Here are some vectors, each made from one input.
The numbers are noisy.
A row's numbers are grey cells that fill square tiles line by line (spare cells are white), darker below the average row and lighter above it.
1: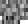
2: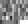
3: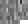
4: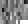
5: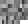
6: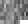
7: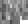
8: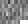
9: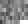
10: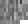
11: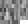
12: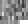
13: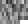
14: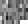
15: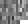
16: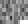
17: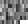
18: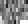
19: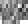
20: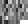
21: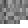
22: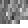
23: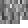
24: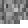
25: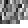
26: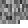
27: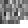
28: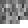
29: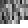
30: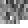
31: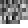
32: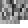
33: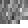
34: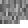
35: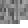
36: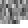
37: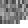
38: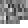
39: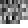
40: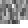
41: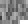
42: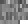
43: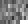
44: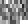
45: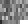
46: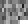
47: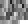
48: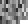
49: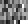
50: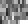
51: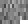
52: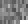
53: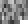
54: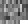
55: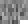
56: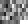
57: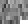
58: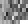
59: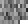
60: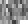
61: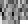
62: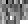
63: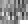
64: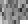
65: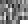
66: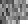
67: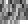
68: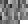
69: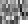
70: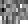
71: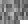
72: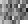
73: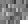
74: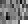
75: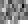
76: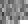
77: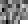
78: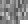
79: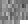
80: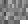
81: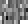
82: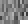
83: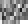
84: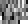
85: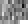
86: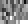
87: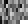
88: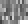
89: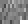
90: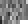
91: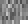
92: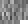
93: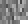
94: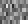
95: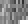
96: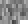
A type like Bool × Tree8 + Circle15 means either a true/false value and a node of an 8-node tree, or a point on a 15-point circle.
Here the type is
Bool × Circle6 + Label10.
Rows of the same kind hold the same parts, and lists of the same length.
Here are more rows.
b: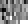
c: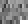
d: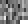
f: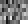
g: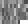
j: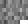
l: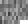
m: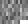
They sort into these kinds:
b, d, f, g
c, j, l, m

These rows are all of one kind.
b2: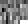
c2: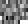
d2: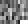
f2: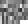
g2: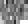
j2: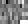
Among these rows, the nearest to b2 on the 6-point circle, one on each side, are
f2 and g2.
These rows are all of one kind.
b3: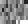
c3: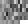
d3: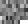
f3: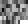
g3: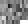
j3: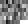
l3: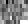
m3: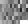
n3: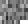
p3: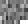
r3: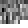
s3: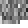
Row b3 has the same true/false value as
c3, l3, m3 and s3.
